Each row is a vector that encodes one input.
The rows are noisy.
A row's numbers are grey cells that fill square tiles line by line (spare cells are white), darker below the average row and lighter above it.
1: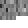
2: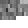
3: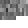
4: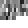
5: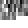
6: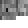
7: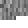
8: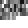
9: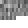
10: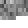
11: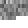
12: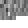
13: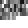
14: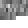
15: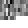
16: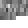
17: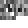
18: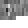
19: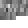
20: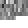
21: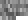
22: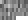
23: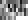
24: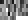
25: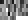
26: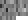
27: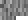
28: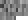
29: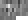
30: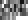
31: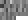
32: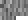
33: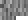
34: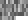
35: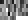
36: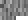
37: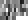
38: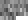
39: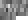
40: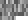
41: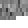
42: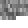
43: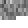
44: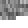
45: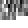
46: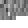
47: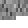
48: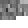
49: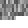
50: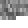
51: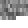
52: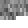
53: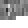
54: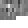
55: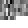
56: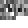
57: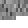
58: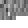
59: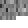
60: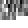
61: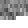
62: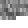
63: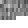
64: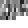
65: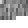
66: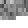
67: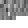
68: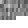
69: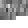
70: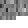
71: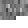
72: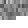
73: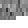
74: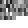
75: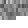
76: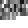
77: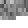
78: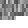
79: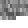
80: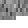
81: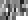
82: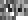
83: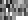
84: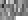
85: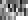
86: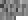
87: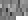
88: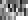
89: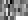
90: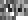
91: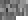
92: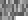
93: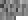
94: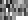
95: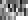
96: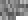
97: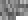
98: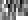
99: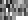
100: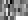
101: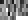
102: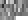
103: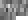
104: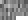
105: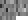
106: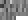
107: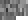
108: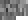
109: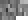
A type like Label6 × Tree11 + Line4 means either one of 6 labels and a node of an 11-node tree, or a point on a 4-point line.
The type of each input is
Bool × (Tree11 + Unit) + Circle8.
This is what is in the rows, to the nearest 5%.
About 30% of them hold a point on an 8-point circle. The rest hold a true/false value, together with either a fixed value, or a node of an 11-node tree.
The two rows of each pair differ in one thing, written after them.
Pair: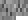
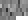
the true/false value
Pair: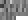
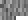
the node of the tree
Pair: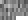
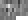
the true/false value
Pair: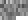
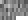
the node of the tree
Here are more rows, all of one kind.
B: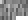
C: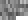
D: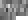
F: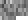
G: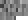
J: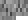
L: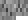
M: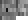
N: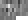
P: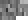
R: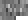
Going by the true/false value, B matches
F, G, J and L.
